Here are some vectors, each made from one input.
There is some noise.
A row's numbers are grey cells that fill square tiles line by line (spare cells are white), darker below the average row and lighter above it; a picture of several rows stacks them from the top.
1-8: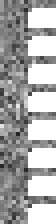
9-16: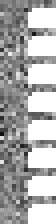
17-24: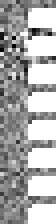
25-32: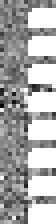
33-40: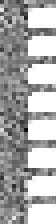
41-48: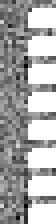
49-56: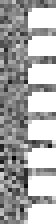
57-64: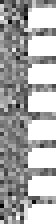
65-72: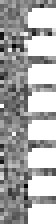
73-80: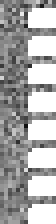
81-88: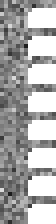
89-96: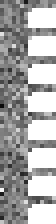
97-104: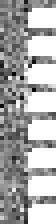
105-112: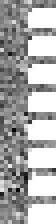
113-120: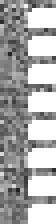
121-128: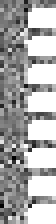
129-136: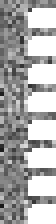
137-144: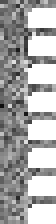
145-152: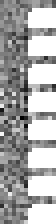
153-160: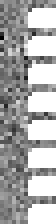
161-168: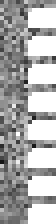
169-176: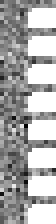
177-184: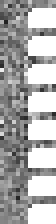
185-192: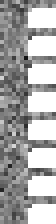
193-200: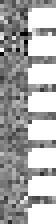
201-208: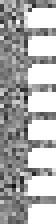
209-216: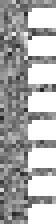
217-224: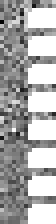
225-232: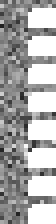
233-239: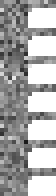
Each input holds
a node of a 20-node tree, together with either a point on a 7-point line, or a point on an 11-point line.
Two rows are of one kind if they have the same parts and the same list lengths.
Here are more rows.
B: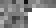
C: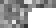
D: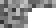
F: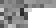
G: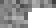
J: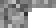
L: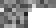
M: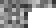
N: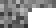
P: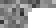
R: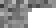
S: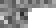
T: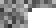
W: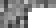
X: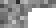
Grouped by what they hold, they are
B, D, N, P, S, T, W
C, F, G, J, L, M, R, X

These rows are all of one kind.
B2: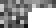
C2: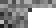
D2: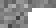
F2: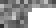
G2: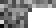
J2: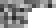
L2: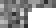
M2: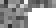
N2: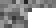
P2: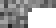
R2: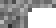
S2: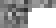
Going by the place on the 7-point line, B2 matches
C2, F2 and G2.
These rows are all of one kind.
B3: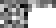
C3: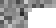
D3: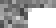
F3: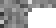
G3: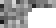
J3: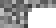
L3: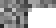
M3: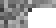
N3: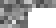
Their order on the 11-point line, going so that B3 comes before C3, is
G3, B3, M3, J3, D3, L3, F3, C3, N3.
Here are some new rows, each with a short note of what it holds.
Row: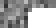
a point on a 7-point line and a node of a 20-node tree
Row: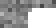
a point on an 11-point line and a node of a 20-node tree
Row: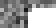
a point on a 7-point line and a node of a 20-node tree
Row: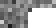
a point on a 7-point line and a node of a 20-node tree
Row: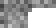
a point on an 11-point line and a node of a 20-node tree
